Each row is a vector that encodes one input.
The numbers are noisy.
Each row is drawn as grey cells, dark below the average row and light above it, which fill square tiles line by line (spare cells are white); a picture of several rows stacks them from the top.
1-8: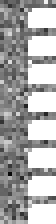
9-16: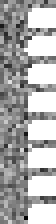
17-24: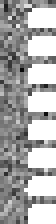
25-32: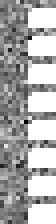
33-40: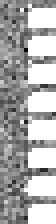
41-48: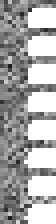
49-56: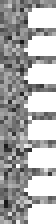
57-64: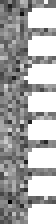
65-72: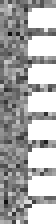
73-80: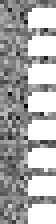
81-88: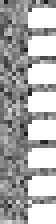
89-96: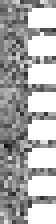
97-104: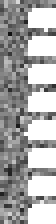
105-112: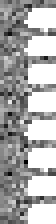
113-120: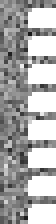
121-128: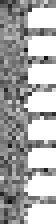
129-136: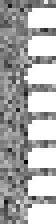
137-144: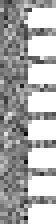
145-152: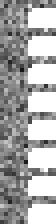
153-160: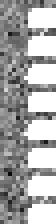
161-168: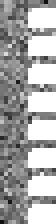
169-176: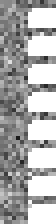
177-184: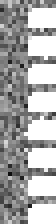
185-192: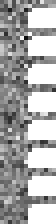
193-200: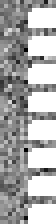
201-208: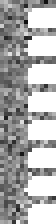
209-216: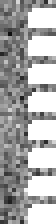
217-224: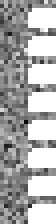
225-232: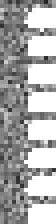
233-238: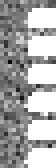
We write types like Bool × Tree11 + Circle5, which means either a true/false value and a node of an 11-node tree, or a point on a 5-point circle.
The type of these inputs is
Bool × (Label7 + Line7) × Line6.
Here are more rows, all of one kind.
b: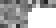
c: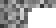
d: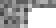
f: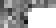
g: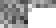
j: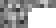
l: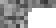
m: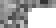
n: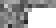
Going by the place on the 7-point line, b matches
d and l.
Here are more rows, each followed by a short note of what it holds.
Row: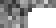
one of 7 labels, a point on a 6-point line and a true/false value
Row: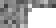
a point on a 6-point line, a point on a 7-point line and a true/false value
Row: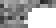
one of 7 labels, a point on a 6-point line and a true/false value
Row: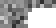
one of 7 labels, a point on a 6-point line and a true/false value
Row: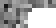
one of 7 labels, a point on a 6-point line and a true/false value
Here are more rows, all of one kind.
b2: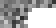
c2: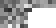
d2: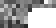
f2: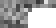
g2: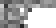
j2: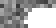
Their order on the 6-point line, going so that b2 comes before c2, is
g2, d2, f2, j2, b2, c2.
